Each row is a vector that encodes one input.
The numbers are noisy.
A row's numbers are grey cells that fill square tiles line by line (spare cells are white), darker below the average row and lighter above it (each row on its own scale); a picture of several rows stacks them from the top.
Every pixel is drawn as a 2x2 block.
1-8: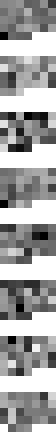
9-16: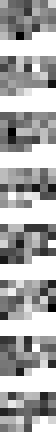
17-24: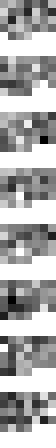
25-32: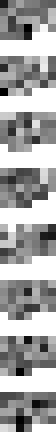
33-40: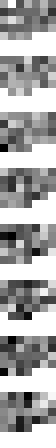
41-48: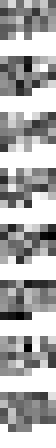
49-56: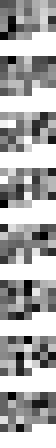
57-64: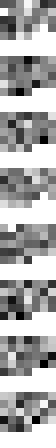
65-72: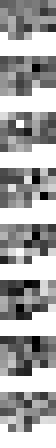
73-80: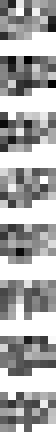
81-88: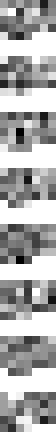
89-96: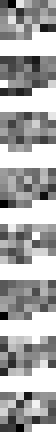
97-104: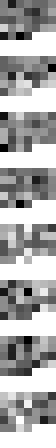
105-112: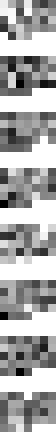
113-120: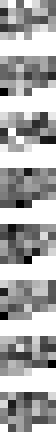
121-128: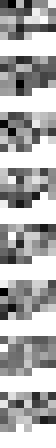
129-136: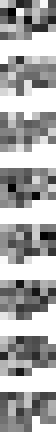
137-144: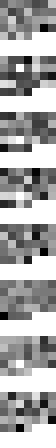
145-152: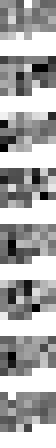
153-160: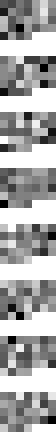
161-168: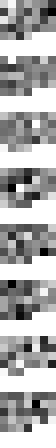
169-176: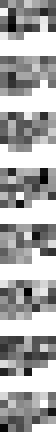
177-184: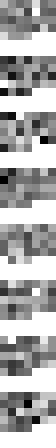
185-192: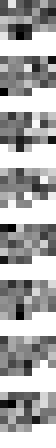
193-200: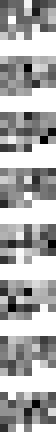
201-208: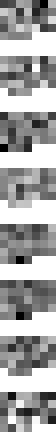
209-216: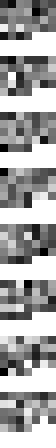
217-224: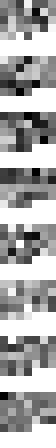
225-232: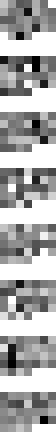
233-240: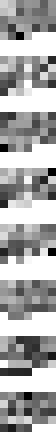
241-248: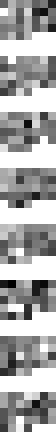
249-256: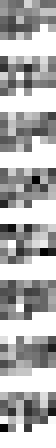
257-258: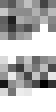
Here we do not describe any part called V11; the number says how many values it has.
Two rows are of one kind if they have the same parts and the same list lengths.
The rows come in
2 kinds.
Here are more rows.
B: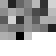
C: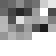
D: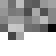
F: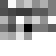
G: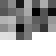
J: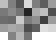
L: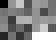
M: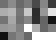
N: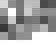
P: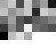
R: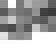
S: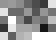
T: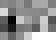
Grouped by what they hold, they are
B, C, D, G, J, S
F, L, M, N, P, R, T

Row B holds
four true/false values and a value of V11.
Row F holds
a point on a 6-point circle and a value of V11.
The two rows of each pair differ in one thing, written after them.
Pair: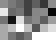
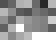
one of the four true/false values
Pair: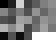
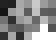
one of the four true/false values
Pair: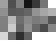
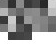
the value of V11
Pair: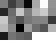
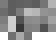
the value of V11
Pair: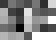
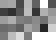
the value of V11
